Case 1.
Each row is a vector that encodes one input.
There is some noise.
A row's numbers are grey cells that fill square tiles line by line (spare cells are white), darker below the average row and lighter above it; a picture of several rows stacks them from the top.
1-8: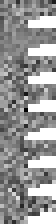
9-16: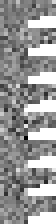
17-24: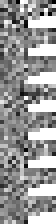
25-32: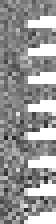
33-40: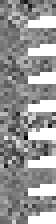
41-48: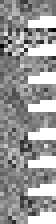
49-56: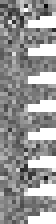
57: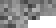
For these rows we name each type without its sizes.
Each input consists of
a list of points on a line.
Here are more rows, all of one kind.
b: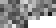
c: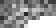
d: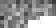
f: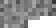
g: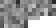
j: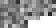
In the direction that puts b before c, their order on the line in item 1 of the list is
j, b, f, g, c, d.
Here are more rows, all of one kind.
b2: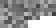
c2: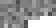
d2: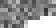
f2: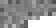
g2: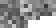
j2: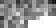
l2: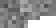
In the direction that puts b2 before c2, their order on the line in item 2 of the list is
d2, g2, b2, l2, c2, j2, f2.
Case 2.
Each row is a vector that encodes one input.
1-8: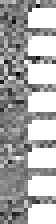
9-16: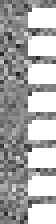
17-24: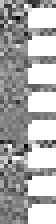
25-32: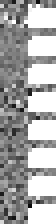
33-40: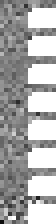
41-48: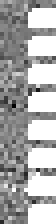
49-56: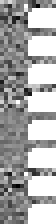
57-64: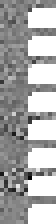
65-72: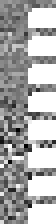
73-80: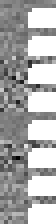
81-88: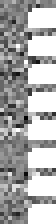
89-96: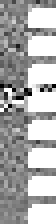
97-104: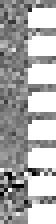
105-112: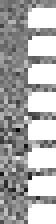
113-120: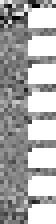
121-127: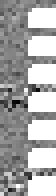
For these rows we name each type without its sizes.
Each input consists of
a point on a line and a true/false value.
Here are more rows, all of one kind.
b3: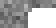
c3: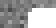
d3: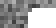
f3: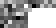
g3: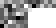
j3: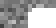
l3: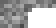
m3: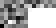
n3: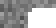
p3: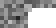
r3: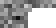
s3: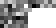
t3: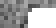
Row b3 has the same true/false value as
p3 and r3.
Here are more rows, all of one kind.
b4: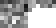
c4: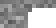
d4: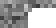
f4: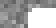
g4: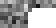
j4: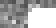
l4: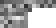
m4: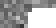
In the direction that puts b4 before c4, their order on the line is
f4, b4, j4, m4, d4, c4, g4, l4.
